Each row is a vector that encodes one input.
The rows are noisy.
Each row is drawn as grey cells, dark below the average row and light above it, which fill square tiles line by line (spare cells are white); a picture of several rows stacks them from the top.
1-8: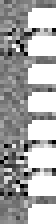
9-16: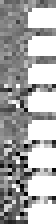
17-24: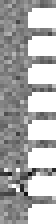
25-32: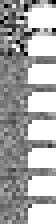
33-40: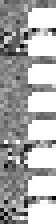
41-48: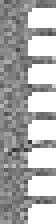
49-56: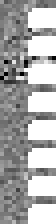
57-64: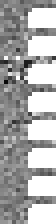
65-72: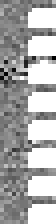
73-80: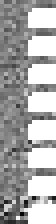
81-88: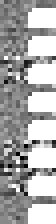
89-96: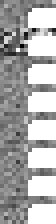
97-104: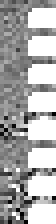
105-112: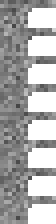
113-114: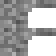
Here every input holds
either a point on a 7-point line, or a list of up to two points on an 8-point line.
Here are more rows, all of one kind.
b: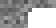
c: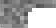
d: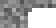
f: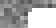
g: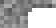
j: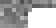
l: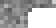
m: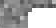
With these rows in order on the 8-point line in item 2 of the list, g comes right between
b and f.
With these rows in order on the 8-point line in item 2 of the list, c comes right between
j and l.
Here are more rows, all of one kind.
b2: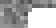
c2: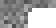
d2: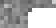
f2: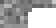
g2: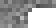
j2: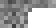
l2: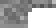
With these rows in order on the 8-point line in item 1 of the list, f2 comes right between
d2 and l2.
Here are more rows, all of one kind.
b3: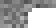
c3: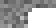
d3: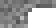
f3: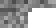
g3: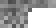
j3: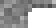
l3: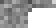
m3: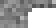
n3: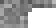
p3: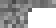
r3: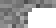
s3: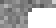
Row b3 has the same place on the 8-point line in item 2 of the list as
g3, l3 and n3.
